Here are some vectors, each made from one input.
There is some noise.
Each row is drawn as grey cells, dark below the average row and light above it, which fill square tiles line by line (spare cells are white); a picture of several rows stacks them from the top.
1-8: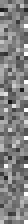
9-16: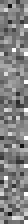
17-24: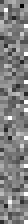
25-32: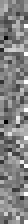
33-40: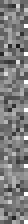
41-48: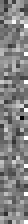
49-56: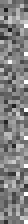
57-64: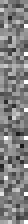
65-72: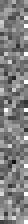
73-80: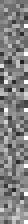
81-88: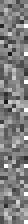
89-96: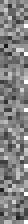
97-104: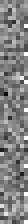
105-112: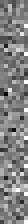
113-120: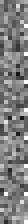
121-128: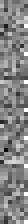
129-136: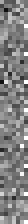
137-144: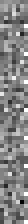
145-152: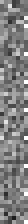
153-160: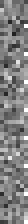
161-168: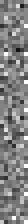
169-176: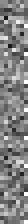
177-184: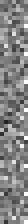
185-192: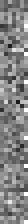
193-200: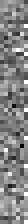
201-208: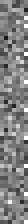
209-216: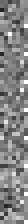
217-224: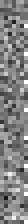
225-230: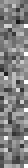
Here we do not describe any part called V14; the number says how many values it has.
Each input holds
one of 12 labels, together with either a point on a 9-point line, or a value of V14.
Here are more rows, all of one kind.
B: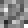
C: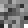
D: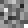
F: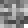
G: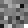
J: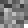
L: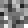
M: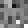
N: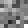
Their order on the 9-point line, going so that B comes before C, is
F, N, B, M, J, D, G, L, C.
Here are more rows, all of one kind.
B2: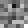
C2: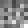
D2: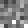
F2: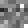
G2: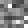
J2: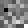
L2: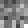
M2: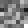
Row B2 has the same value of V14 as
D2 and L2.
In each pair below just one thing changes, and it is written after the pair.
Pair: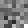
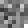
the value of V14
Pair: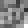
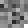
the label
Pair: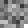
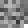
the label
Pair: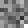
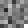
the label
